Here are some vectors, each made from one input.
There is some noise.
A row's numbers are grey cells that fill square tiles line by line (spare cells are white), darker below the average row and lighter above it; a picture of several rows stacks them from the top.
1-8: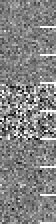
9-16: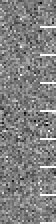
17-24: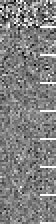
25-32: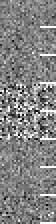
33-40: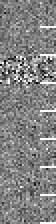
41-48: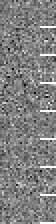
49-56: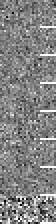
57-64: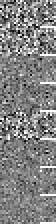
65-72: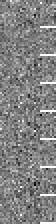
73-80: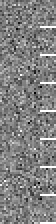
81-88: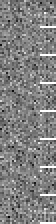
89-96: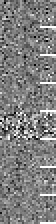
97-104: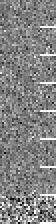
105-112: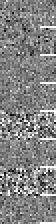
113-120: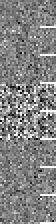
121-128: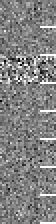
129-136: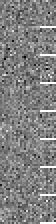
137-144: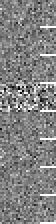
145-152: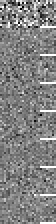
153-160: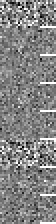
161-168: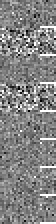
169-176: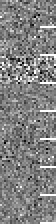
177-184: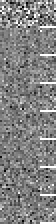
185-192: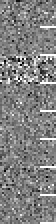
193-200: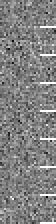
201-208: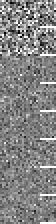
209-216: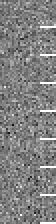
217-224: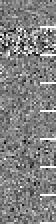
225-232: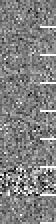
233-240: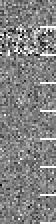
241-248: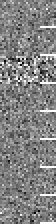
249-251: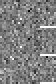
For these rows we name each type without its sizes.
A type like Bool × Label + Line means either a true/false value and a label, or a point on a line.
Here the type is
Line + List(Label + Line) × Tree.
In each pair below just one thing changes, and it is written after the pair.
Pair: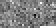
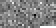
the place on the line in item 1 of the list
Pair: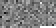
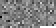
the node of the tree
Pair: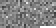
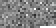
the node of the tree
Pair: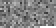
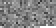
the place on the line in item 1 of the list
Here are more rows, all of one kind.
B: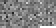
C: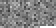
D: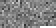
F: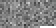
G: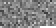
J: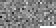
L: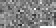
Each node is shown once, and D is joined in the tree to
F and L.
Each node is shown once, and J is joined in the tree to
B.
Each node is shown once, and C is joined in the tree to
F and G.
